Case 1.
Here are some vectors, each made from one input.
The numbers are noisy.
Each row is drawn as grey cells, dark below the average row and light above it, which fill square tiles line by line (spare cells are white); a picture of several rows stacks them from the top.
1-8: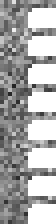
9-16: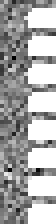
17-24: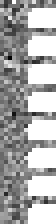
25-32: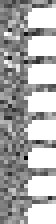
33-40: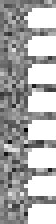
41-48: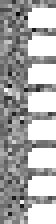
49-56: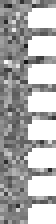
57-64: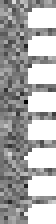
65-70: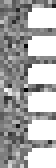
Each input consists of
a list of up to two points on a 6-point circle.
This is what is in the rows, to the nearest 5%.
All of them are lists of up to two points on a 6-point circle: about 10% are empty, 30% hold one and 60% two.
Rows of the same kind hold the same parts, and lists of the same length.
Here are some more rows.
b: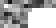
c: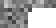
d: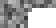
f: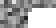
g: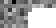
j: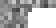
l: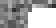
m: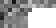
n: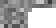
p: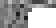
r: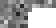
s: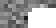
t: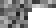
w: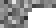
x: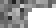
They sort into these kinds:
b
c, d, f, j, l, n, p, r, s, t, w
g, m, x

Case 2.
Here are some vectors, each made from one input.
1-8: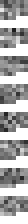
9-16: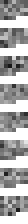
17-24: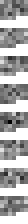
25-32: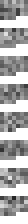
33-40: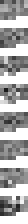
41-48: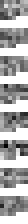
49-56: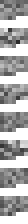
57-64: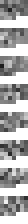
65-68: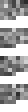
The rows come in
2 kinds.
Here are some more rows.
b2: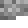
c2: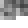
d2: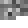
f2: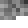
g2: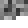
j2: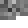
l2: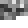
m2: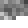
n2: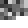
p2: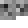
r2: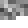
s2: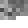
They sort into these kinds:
b2, c2, d2, n2, p2, r2, s2
f2, g2, j2, l2, m2

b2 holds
a point on a 5-point line and three true/false values.
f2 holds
a point on a 5-point line.
